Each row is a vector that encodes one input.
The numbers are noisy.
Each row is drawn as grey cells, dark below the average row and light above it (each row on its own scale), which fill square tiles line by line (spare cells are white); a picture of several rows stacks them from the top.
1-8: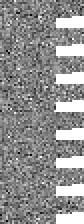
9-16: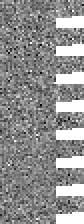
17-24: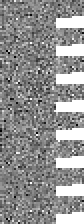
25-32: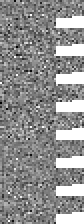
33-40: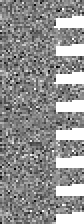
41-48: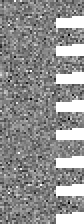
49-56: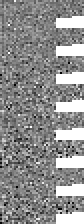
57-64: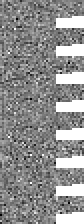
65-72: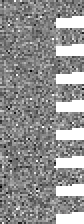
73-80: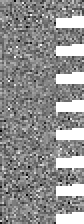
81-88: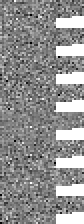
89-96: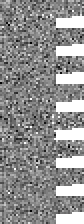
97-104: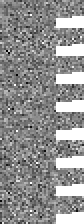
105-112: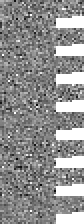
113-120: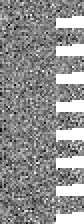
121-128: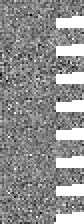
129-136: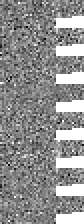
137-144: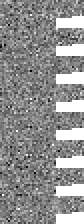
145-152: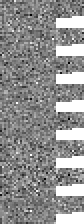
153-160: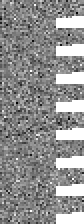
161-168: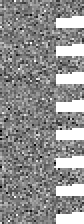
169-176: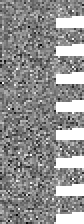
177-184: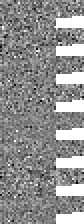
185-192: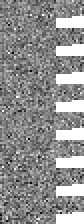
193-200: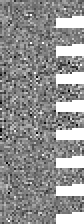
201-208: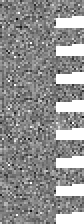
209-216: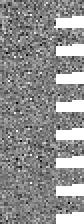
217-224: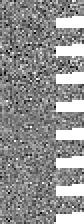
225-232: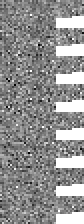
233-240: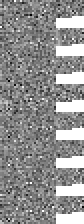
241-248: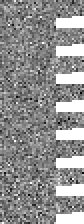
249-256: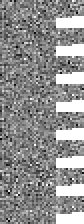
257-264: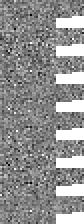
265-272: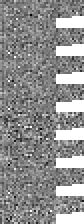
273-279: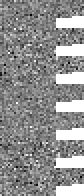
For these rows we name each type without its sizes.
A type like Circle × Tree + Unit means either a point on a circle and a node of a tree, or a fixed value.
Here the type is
((Bool × Bool × Bool × Bool + Unit) × Tree + Line × Line) × Line × Line.
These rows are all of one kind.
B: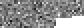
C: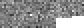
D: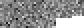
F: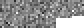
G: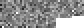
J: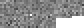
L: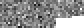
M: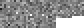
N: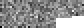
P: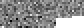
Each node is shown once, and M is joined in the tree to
C, G and P.
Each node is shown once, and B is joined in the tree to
D and P.
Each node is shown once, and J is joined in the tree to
N.
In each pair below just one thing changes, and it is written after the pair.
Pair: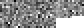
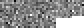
the node of the tree
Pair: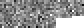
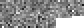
the node of the tree
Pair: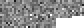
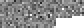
the place on one of the two lines
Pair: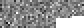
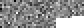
the node of the tree
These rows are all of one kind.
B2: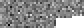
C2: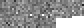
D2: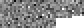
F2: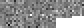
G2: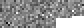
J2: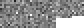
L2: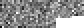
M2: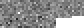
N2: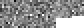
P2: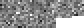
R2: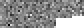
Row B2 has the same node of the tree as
G2, L2, M2 and P2.
